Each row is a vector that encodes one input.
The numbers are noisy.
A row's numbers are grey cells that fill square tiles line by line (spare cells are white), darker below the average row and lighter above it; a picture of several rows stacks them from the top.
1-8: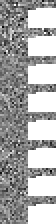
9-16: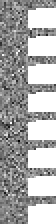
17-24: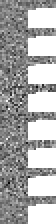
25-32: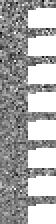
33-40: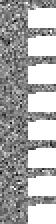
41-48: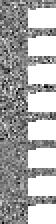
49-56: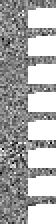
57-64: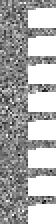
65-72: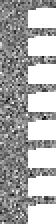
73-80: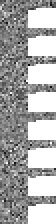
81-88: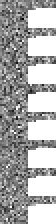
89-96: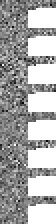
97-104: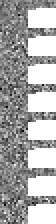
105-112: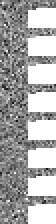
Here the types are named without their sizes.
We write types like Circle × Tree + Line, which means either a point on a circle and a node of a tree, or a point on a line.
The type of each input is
Label × (Line + Tree).
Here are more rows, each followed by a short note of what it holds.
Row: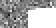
a label and a node of a tree
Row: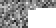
a label and a node of a tree
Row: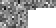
a label and a point on a line
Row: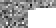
a label and a node of a tree
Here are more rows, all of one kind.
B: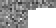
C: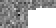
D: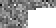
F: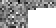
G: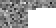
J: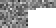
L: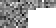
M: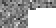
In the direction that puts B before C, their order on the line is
L, F, G, B, D, M, C, J.
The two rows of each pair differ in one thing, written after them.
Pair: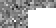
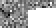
the node of the tree
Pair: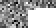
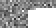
the node of the tree
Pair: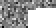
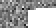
the node of the tree
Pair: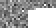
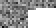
the node of the tree
